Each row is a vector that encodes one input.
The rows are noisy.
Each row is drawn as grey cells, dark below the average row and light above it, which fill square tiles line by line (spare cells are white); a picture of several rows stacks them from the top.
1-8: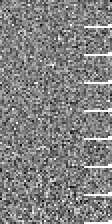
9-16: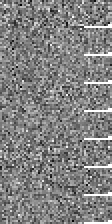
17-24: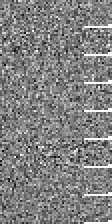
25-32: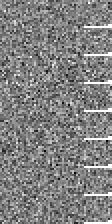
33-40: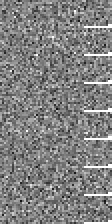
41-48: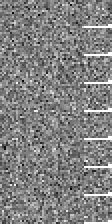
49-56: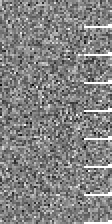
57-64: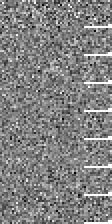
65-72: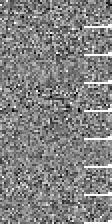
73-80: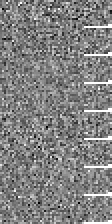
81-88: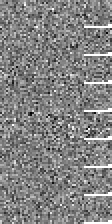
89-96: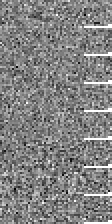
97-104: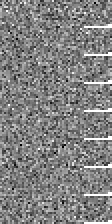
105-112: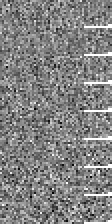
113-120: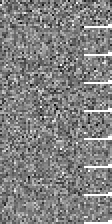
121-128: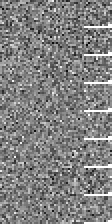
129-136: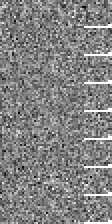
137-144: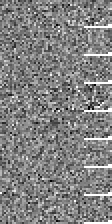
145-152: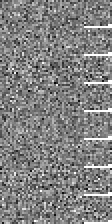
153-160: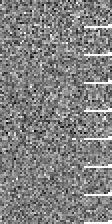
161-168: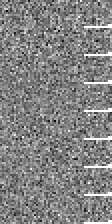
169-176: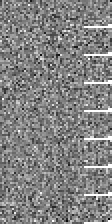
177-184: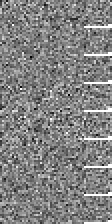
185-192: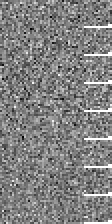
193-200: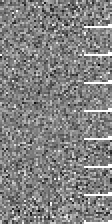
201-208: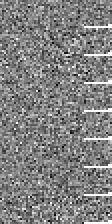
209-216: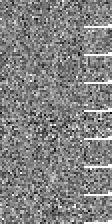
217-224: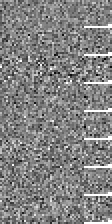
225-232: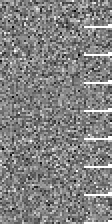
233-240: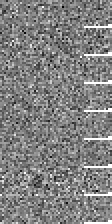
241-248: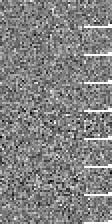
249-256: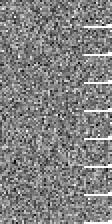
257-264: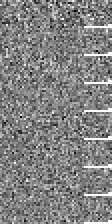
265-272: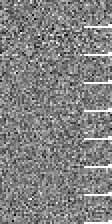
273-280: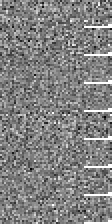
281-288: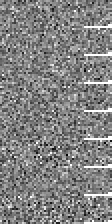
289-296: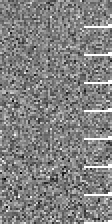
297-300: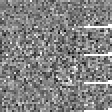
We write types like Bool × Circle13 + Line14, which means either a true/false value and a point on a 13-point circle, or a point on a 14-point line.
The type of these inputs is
Circle11 + List2(Line6).
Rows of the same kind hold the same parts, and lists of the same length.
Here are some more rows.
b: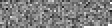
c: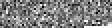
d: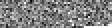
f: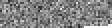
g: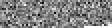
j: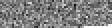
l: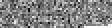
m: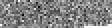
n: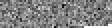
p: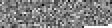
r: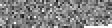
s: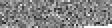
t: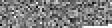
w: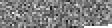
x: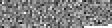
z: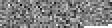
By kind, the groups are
b, d, n, t, w
c, g, s
f, j, l, m, r, z
p, x

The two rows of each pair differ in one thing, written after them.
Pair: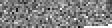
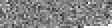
the place on the 6-point line in item 1 of the list
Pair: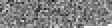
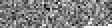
the place on the 6-point line in item 1 of the list
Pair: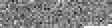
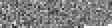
the place on the 6-point line in item 1 of the list
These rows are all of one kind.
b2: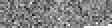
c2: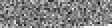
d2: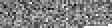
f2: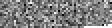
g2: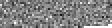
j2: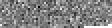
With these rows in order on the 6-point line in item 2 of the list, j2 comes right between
b2 and c2.
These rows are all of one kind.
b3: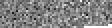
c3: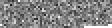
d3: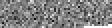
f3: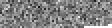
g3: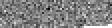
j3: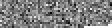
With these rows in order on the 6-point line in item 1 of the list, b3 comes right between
d3 and j3.
